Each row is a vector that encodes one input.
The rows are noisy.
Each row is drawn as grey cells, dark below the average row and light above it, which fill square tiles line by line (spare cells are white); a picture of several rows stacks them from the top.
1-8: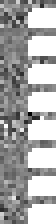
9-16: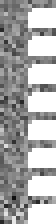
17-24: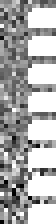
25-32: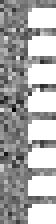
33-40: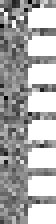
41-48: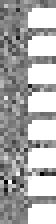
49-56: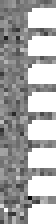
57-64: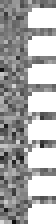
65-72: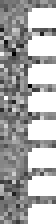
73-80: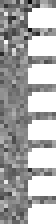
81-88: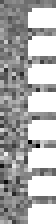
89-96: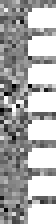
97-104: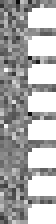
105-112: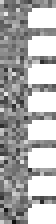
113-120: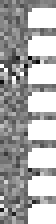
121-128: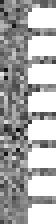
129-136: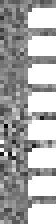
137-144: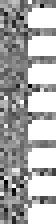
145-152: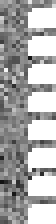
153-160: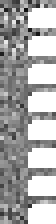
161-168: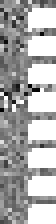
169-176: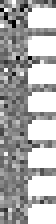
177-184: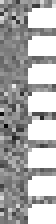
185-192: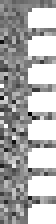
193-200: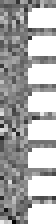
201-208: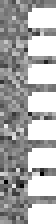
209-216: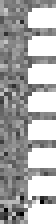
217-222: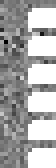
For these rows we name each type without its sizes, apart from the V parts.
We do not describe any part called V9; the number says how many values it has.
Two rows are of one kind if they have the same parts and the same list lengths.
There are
3 kinds of row.
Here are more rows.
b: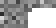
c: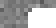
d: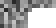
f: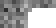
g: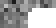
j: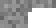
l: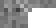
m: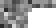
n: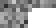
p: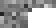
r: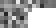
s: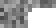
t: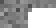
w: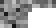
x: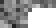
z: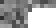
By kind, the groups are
b, p
c, j, n, r, t, w
d, f, g, l, m, s, x, z

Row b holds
a label.
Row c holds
five true/false values and a value of V9.
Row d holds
a point on a line and a value of V9.
